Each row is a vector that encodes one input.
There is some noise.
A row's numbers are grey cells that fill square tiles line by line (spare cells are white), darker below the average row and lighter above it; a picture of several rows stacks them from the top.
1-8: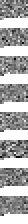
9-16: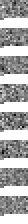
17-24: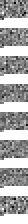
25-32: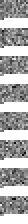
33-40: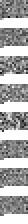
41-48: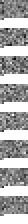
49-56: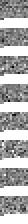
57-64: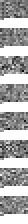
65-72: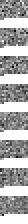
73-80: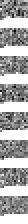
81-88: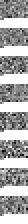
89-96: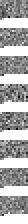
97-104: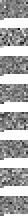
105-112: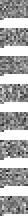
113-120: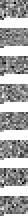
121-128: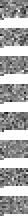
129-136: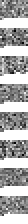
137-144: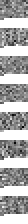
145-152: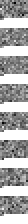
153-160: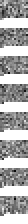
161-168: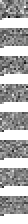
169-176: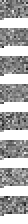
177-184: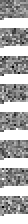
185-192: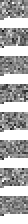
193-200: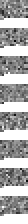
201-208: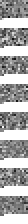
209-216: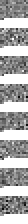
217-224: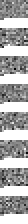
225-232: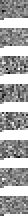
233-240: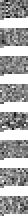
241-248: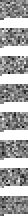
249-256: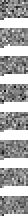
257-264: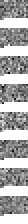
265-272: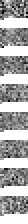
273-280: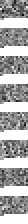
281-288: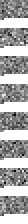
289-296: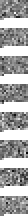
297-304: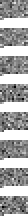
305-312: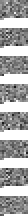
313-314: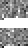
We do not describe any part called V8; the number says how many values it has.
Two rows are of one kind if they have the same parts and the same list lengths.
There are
4 kinds of row.
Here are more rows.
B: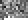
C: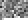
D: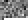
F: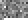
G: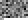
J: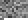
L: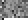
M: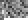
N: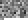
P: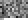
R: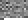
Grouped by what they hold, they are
B, L
C, N
D, F, G, P
J, M, R

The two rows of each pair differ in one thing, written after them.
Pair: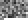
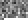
the place on the 3-point line
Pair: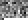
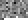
the place on the 6-point line
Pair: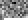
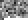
one of the four true/false values
